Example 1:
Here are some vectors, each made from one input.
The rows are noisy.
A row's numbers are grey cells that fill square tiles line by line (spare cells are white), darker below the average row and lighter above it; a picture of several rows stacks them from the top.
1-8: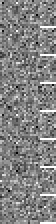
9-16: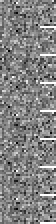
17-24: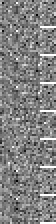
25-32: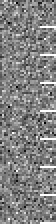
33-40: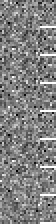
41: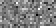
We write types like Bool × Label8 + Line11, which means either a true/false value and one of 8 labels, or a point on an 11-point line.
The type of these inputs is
Line4 + Line5.
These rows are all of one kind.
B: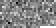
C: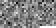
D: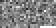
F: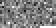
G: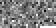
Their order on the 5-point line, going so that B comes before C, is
G, F, D, B, C.
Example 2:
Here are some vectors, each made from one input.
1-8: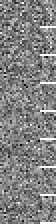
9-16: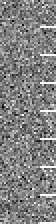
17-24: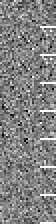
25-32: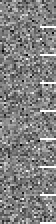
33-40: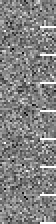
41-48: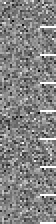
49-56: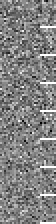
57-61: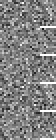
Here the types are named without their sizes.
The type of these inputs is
Line × Line + Tree + Unit.
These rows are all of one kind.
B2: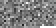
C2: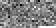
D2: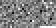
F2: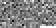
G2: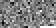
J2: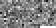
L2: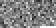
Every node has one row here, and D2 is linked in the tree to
J2.
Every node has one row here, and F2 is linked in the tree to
B2 and C2.
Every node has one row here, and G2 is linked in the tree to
L2.
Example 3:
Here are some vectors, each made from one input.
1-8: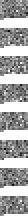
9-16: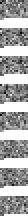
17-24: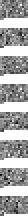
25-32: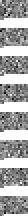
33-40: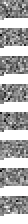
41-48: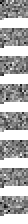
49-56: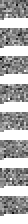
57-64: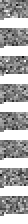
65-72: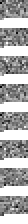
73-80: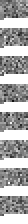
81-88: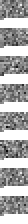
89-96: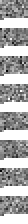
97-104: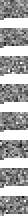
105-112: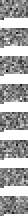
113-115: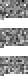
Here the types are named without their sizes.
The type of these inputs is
Label × (Tree + Unit).
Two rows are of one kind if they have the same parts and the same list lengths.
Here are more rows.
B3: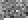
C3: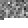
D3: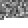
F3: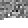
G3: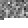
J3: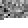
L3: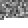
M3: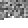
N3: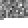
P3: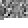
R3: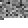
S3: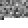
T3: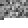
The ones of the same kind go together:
B3, F3, J3, M3, R3, S3, T3
C3, D3, G3, L3, N3, P3

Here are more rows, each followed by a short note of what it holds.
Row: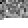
a label
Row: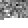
a label
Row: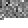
a label and a node of a tree
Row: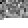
a label
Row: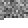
a label and a node of a tree
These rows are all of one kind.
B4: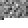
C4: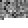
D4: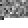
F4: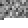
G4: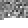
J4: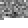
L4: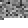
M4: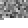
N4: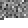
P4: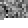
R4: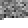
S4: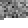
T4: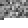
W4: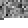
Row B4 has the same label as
D4, F4 and T4.
